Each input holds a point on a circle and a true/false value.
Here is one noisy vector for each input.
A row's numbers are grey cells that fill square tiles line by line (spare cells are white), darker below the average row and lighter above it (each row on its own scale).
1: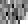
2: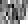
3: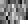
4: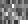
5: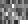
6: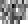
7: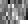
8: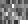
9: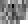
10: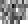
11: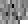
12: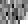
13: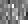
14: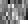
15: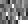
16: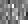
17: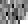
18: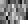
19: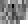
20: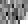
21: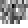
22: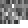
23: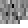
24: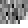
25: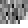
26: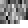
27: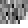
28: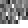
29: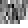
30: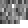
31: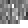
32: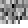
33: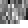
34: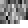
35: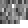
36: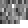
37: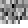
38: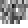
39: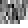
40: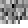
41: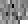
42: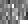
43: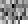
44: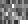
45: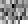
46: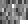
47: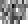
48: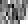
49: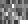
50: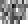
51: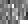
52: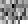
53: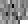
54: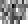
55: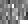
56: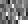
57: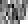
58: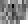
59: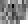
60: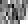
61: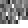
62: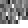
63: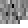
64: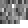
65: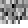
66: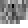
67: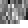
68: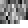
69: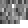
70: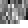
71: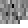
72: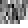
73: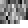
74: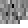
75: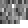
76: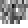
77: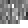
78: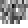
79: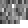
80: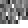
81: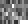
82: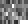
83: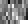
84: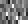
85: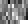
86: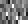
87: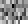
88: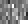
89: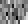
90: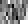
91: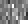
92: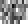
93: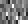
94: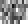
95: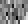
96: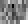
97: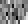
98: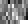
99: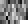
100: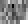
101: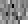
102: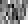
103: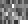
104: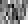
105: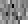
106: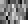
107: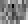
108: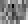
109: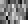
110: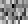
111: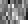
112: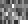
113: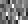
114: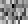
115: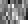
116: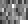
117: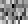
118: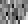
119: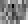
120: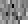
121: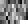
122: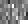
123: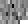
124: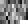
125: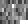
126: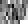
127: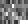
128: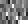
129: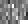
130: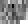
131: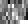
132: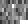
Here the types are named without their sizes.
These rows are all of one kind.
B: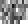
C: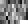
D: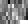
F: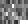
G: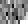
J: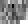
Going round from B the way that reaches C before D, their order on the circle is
B, J, F, G, C, D.
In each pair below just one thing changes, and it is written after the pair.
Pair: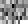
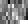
the true/false value
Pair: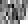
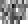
the place on the circle
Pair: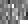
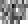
the true/false value
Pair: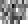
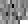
the place on the circle
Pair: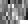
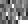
the place on the circle
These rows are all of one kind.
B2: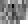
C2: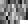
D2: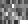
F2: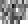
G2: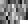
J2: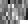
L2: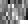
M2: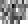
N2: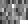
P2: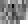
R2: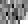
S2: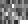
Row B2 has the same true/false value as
F2, M2, P2 and R2.
